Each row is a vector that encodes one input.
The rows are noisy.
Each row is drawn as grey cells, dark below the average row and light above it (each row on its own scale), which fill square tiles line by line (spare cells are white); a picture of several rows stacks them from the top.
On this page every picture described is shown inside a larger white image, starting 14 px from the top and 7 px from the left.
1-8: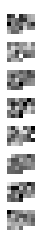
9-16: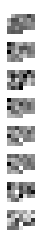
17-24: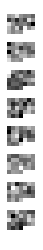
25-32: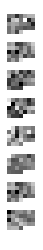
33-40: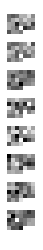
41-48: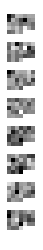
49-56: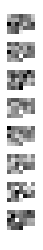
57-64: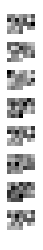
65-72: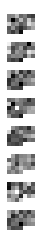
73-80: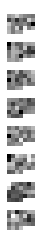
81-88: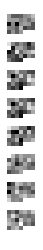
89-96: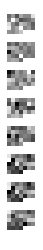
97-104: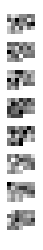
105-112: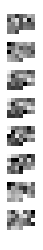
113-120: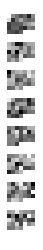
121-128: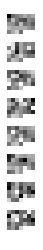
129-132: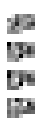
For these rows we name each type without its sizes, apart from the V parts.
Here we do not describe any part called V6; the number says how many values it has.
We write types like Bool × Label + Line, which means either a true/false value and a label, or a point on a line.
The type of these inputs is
List(Bool × V6).
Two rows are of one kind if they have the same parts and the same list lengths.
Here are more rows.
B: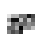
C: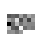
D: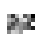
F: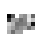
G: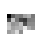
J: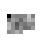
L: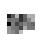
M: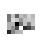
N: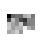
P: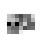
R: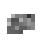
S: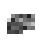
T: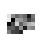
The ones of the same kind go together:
B, R, S, T
C, F, G, J, L, M, N, P
D

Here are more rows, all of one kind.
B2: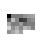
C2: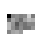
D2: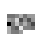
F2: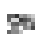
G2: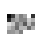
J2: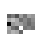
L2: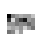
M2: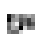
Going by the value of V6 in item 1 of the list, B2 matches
F2 and L2.
